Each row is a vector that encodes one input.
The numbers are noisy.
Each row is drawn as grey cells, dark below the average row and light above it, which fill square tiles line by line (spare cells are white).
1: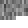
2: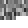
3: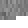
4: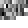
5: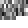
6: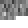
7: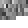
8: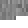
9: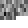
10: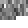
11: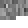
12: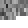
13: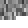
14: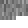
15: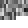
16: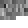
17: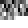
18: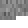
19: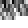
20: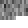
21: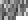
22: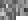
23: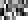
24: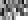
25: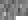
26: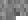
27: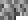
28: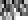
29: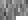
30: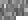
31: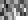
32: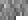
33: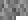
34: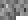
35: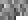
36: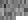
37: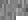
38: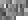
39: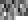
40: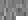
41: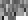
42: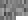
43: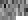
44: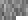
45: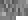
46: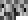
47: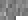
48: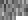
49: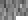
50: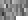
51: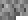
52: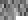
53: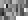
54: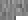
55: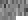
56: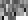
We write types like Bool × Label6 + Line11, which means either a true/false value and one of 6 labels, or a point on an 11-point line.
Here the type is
Bool × Circle5 + Unit.
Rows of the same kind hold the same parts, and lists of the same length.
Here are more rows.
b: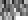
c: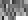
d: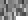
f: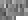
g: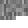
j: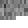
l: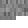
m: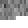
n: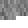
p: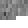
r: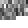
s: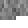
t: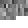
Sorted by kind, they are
b, c
d, f, g, j, l, m, n, p, r, s, t

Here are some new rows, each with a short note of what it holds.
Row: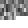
a point on a 5-point circle and a true/false value
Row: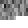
a point on a 5-point circle and a true/false value
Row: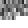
a fixed value
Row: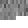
a point on a 5-point circle and a true/false value
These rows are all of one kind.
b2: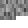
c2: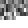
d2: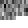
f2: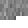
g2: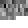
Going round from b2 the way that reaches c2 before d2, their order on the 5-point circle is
b2, f2, c2, d2, g2.
